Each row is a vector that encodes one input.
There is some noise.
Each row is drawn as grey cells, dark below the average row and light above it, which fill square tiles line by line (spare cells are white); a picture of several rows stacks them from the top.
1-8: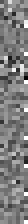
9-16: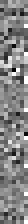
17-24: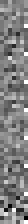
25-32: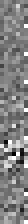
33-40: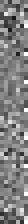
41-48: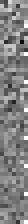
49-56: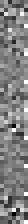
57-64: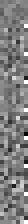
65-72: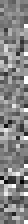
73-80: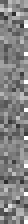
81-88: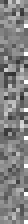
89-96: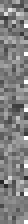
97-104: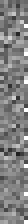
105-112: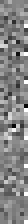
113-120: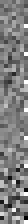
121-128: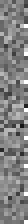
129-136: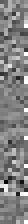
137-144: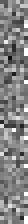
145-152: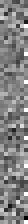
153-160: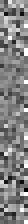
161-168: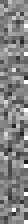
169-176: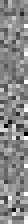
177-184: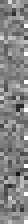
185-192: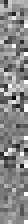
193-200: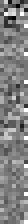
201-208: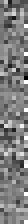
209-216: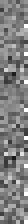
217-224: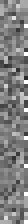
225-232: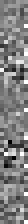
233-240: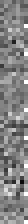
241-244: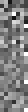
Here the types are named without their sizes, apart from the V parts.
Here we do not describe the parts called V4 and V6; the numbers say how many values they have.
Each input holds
a point on a line, three true/false values and a value of V4, together with either a point on a line, or a value of V6.
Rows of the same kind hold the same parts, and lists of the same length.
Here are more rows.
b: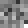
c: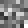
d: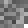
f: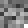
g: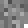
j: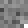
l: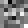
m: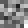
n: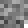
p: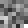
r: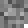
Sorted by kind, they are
b, g, j, l, n
c, d, f, m, p, r

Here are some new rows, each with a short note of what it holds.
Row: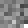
a point on each of two lines, three true/false values and a value of V4
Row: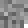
a point on each of two lines, three true/false values and a value of V4
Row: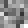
a point on each of two lines, three true/false values and a value of V4
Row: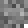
a point on each of two lines, three true/false values and a value of V4
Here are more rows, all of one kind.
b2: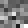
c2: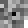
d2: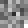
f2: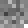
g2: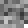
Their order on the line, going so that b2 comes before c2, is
b2, c2, f2, g2, d2.
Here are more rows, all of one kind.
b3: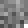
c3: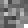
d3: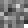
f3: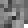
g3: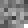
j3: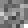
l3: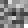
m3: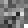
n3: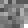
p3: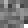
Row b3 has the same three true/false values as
d3, j3, l3 and m3.
